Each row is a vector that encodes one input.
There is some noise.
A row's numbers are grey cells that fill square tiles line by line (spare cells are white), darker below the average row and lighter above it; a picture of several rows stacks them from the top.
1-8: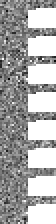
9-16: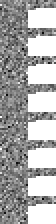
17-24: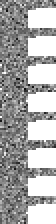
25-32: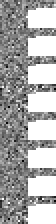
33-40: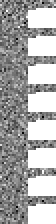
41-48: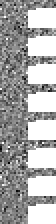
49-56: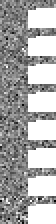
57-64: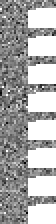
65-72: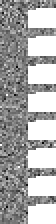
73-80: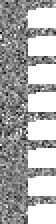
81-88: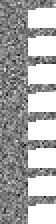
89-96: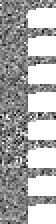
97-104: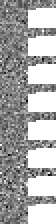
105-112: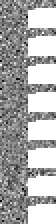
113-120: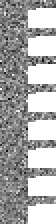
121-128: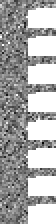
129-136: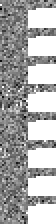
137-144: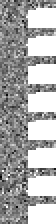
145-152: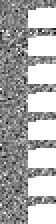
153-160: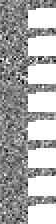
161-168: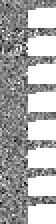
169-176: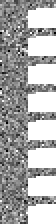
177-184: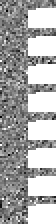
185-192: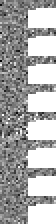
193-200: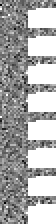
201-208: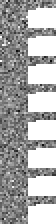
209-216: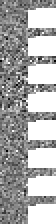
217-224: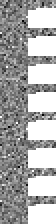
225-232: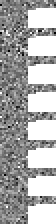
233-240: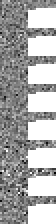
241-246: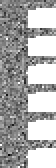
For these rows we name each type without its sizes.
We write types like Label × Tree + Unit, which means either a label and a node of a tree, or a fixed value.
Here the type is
Line × List(Label + Line).
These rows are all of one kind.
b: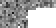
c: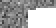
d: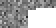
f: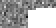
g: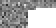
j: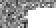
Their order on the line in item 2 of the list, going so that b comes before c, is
g, j, d, b, f, c.
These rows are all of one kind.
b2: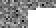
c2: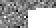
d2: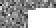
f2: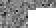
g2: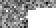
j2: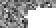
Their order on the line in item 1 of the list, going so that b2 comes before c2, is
b2, j2, c2, g2, d2, f2.
